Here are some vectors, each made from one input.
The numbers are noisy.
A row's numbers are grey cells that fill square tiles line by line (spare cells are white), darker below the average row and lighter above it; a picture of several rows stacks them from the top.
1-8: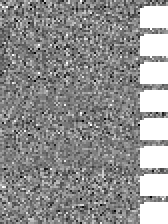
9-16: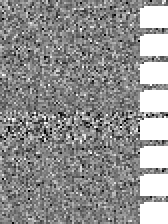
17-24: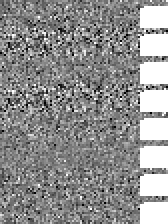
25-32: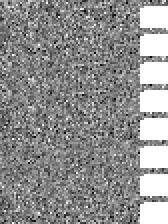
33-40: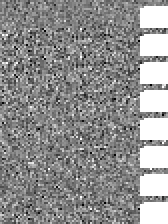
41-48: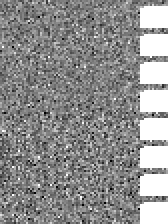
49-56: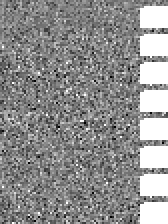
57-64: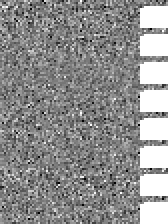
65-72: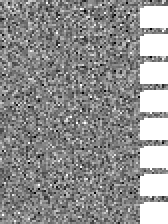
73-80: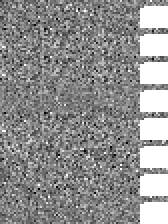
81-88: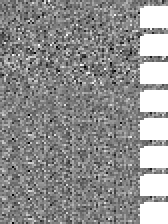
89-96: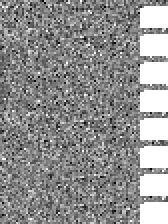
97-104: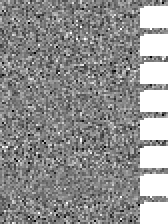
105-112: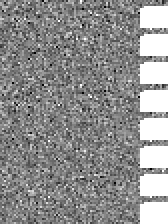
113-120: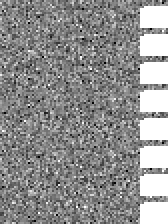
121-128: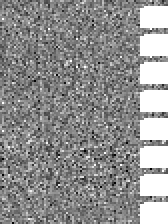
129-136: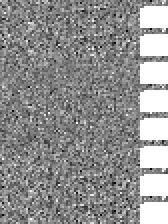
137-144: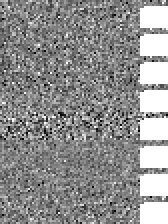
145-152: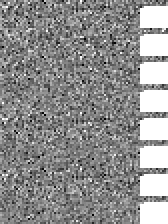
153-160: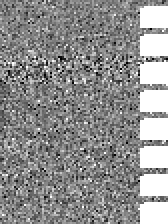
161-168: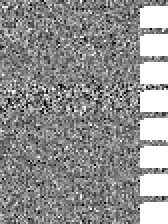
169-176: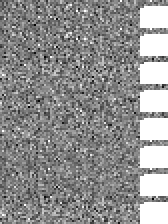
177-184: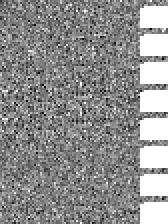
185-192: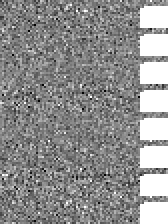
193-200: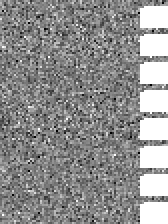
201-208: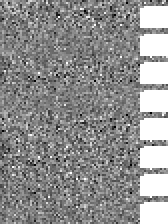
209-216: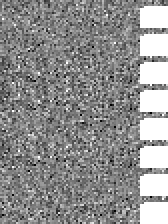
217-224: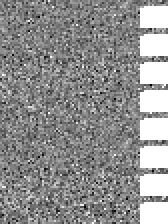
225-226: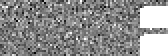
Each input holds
either a fixed value, or a node of a 15-node tree.
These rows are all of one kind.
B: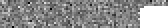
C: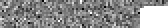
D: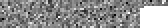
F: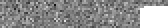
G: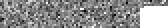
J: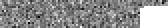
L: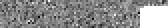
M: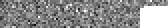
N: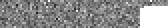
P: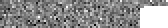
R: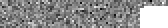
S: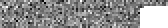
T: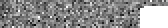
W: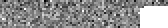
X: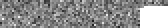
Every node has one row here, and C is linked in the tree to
J and S.
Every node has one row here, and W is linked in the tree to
X.
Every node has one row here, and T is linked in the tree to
P.
